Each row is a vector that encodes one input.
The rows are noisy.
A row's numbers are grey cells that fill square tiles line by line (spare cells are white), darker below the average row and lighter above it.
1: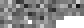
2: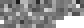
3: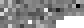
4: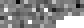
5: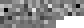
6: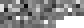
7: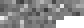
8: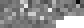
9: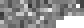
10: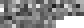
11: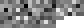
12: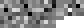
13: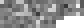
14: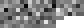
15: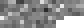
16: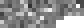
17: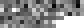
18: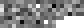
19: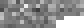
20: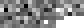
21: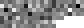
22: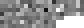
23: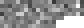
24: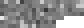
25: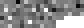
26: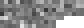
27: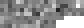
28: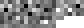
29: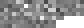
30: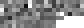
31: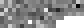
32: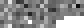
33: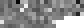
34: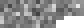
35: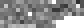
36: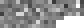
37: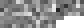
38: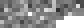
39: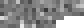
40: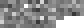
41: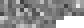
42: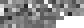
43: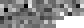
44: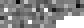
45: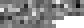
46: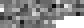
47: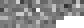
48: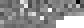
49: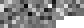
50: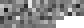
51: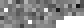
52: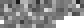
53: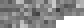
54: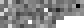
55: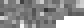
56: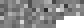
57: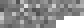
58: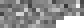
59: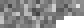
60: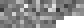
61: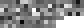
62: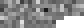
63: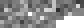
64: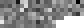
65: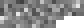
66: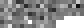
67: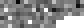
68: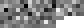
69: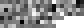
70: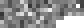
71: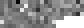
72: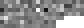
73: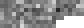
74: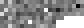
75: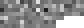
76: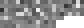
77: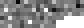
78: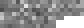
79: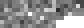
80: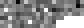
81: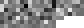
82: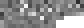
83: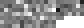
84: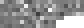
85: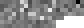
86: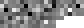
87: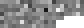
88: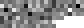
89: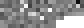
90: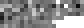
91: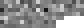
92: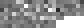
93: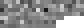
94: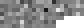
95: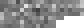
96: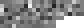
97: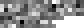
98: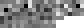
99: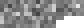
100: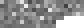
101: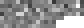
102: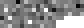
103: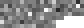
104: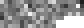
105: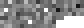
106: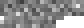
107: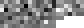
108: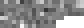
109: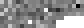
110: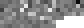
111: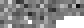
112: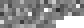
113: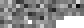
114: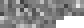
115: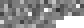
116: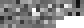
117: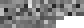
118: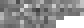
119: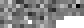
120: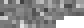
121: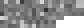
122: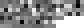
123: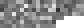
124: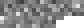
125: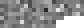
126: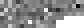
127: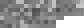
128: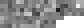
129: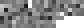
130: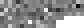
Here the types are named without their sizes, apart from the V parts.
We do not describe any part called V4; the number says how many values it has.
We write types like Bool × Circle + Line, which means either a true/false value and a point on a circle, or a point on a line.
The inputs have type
(Bool × Circle × Label + List(V4)) × Line.
